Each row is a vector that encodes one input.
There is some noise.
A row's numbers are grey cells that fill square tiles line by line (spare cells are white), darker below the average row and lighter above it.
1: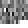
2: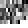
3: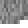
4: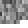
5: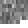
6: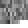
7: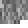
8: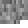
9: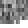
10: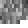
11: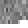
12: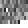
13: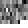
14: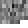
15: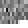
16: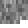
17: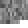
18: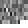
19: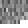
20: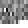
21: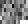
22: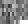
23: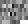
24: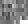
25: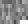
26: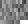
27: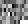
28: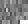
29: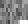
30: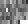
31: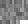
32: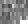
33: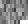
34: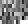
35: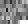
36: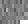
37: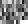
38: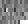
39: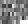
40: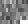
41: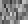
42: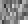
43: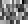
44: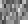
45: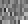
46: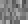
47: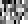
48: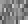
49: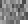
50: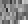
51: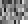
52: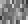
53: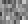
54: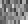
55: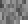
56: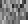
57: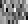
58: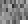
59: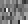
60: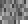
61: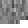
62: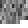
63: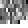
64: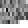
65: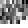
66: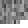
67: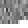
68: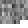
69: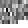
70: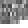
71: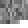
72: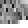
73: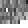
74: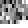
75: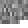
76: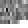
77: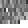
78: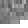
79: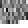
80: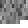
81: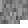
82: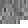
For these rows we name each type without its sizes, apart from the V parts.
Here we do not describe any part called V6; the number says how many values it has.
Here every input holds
a point on a line, together with either a fixed value, or a true/false value and a value of V6.
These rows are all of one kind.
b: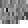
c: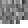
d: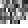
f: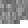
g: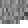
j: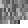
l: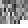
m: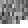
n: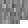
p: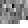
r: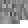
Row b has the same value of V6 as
c, d, f and p.
